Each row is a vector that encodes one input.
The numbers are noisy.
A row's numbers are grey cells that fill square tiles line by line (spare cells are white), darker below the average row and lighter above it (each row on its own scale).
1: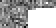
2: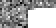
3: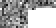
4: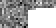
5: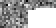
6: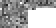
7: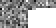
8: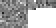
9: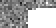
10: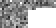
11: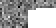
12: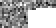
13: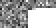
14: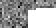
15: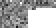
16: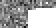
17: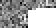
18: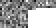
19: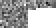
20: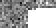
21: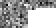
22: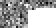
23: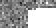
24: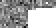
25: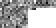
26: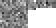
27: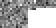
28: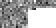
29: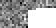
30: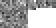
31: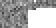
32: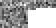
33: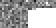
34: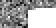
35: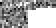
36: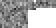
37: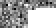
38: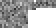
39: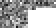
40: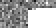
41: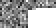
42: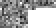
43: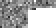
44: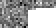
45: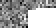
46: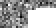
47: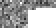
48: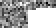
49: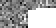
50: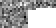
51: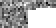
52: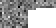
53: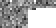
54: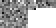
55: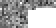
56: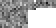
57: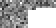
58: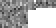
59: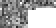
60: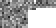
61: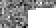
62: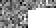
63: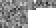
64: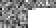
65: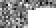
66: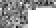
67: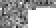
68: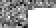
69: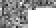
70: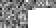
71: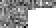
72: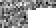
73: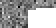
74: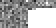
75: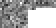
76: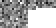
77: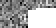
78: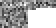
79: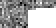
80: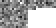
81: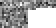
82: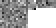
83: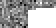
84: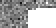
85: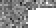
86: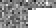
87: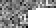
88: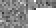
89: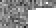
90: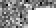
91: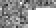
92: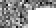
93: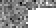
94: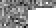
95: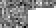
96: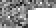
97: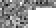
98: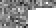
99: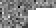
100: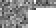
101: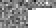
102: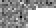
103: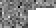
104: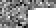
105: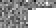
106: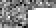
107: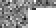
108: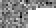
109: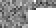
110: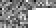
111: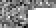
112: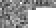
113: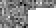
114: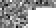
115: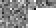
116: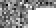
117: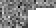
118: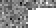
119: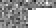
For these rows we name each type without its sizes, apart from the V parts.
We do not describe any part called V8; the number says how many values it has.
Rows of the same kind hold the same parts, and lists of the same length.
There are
2 kinds of row.
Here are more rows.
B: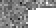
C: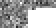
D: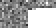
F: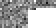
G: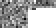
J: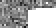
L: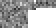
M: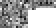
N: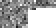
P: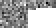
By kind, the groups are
B, D, J
C, F, G, L, M, N, P

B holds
a value of V8.
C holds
a point on a line and a true/false value.
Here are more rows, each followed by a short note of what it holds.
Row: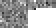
a point on a line and a true/false value
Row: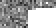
a value of V8
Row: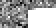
a value of V8
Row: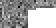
a value of V8
